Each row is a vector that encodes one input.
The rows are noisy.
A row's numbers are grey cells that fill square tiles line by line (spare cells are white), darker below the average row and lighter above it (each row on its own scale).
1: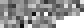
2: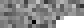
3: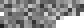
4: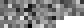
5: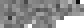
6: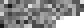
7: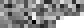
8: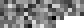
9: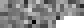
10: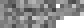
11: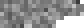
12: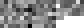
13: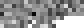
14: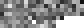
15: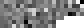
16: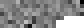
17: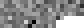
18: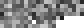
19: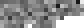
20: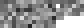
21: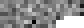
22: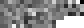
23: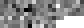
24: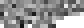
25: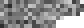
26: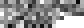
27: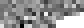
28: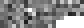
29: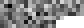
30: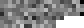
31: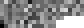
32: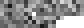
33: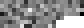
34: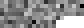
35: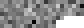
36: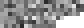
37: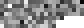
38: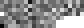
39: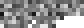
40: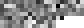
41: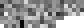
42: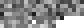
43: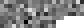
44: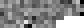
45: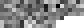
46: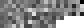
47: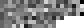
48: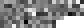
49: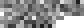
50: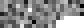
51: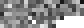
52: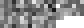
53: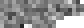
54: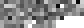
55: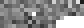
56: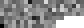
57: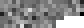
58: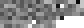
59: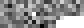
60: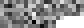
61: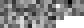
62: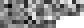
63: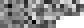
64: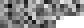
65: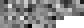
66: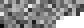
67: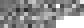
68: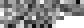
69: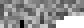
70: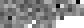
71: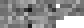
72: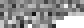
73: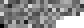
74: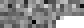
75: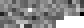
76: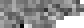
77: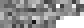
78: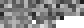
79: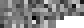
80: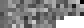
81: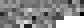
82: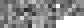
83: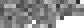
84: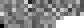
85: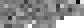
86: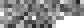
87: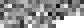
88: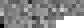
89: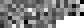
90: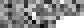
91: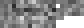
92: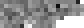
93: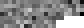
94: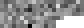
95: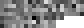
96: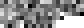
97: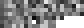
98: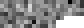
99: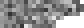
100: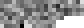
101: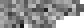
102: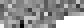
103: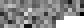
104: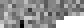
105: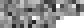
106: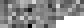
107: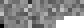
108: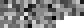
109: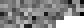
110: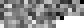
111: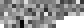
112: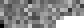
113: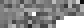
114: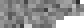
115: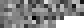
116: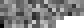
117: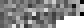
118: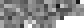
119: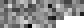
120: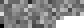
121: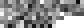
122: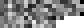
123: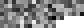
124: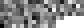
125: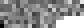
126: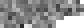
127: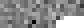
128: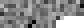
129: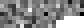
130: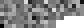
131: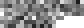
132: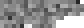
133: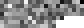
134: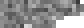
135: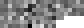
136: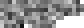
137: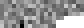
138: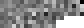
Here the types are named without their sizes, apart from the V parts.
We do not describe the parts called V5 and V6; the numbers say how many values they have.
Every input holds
either a fixed value, or a node of a tree, a true/false value, a value of V5 and a value of V6.
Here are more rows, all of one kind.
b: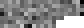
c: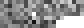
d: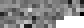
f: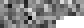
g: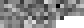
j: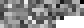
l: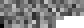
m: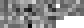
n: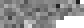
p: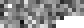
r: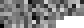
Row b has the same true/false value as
f, l, m and r.
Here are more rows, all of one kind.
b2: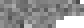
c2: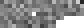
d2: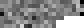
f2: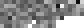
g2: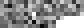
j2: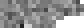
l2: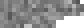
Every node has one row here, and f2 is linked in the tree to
g2.
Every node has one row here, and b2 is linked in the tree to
j2 and l2.
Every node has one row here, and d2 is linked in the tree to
c2.
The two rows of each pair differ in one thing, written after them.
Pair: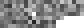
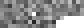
the value of V5
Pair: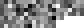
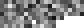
the value of V5
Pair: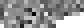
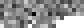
the node of the tree
